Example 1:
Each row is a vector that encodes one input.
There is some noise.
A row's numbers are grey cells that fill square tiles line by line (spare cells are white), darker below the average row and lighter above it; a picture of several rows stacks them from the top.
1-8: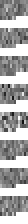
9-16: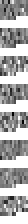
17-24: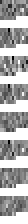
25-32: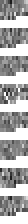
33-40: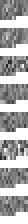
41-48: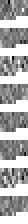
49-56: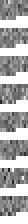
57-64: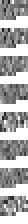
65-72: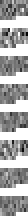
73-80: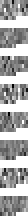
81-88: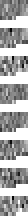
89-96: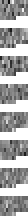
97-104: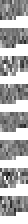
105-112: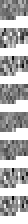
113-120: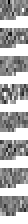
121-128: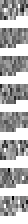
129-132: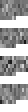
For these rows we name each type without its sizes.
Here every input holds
a true/false value, together with either a label, or a point on a line.
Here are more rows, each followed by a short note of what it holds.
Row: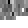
a label and a true/false value
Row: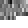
a label and a true/false value
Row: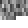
a label and a true/false value
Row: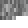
a point on a line and a true/false value
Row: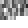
a point on a line and a true/false value
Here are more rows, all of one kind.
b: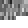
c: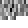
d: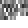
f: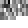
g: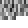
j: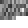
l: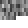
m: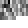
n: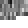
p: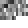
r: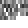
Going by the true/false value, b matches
j, l and n.
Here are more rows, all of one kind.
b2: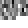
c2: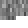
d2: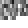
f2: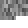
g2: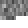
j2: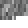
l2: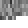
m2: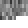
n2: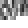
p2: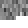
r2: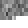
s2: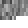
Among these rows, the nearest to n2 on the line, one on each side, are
f2 and r2.
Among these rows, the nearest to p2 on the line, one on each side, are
c2 and f2.
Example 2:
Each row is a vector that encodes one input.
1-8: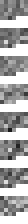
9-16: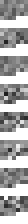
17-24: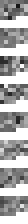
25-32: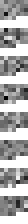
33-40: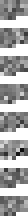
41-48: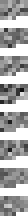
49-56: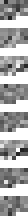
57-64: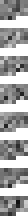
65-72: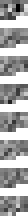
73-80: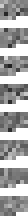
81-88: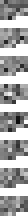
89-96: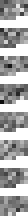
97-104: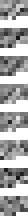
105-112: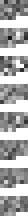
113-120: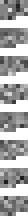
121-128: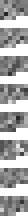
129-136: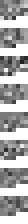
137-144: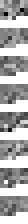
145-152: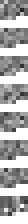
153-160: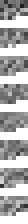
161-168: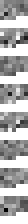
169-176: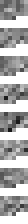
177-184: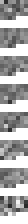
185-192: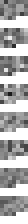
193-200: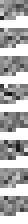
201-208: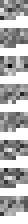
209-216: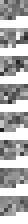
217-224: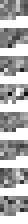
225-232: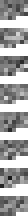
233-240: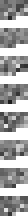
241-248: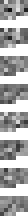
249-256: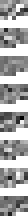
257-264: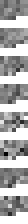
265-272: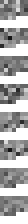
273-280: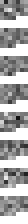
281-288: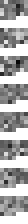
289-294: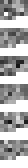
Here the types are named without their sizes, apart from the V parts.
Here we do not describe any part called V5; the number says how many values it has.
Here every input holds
either a point on a line, or a true/false value and a value of V5.
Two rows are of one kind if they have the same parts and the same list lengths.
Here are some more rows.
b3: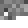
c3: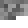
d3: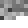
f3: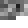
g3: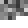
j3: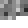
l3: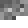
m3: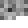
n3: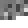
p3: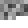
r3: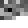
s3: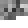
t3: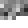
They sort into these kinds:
b3, c3, f3, g3, l3, n3, s3
d3, j3, m3, p3, r3, t3

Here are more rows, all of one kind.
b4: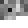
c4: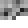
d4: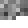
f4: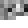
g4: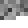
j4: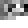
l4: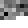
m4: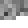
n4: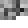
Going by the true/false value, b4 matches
j4 and n4.
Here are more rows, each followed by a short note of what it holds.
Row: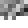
a true/false value and a value of V5
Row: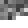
a point on a line
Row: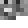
a point on a line
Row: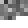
a point on a line
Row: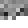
a true/false value and a value of V5
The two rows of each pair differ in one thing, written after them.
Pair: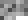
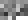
the value of V5
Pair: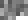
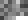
the value of V5
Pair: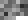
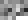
the value of V5
